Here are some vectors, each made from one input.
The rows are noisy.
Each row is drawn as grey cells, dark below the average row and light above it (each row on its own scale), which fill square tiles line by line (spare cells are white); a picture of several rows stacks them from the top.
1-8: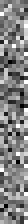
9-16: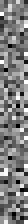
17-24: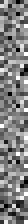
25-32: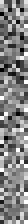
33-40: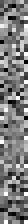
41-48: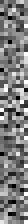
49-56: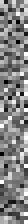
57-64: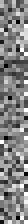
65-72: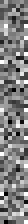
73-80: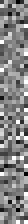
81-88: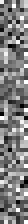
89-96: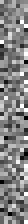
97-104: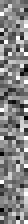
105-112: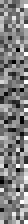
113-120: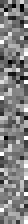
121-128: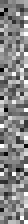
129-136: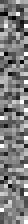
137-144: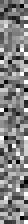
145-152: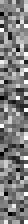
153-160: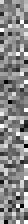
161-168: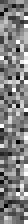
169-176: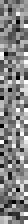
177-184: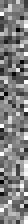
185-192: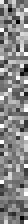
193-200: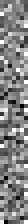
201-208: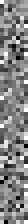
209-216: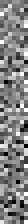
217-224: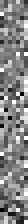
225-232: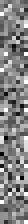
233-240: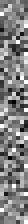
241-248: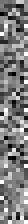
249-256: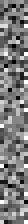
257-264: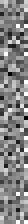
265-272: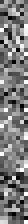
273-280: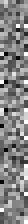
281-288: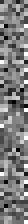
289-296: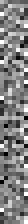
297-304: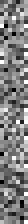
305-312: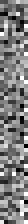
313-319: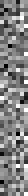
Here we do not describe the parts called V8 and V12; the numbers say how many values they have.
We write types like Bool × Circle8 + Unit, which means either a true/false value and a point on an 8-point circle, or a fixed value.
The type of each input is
Bool × Bool × Bool × Bool × (Line16 + V8) × V12 + Tree14.
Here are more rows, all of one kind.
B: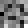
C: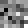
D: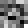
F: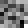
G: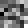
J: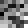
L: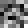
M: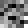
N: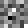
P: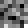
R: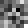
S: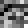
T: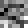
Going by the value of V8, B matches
F, G, L and P.
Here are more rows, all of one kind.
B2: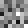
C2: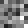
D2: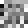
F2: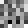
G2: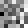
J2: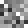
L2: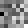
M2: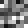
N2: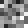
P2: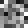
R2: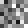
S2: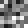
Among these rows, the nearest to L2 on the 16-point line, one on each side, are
G2 and S2.
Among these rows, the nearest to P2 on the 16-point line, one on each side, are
C2 and N2.
